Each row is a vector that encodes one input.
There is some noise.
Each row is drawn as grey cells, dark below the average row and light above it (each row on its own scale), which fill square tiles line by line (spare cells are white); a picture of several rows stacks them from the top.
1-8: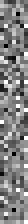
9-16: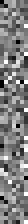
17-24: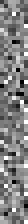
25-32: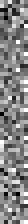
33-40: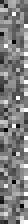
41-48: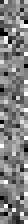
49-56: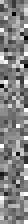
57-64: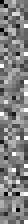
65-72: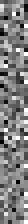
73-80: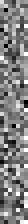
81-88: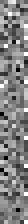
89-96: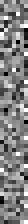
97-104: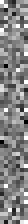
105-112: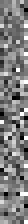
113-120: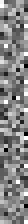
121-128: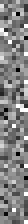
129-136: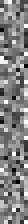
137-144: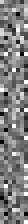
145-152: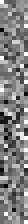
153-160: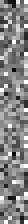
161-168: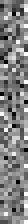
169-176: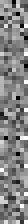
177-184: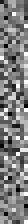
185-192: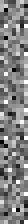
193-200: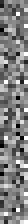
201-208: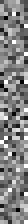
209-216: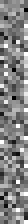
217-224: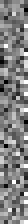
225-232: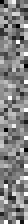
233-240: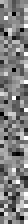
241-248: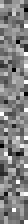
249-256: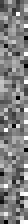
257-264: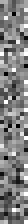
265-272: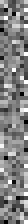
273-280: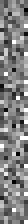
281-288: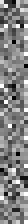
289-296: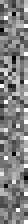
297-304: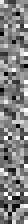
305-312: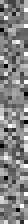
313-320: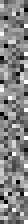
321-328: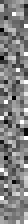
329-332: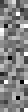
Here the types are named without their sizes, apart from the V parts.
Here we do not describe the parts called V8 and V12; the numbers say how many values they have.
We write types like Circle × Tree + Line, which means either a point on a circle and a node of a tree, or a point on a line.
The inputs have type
(Bool × Bool × Bool × Bool + Unit) × V8 × V12 + List(Line).
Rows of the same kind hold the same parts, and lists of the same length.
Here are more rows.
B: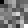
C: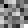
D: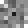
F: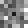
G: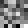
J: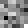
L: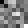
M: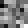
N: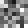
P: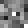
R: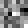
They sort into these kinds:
B, F, L, N
C
D, R
G, J
M, P

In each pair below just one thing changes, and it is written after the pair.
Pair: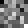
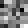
the value of V8
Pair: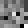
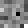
the value of V12
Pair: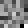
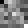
one of the four true/false values
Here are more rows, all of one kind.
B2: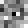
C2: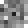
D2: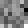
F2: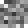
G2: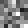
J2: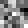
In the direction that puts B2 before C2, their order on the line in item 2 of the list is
F2, J2, B2, C2, D2, G2.
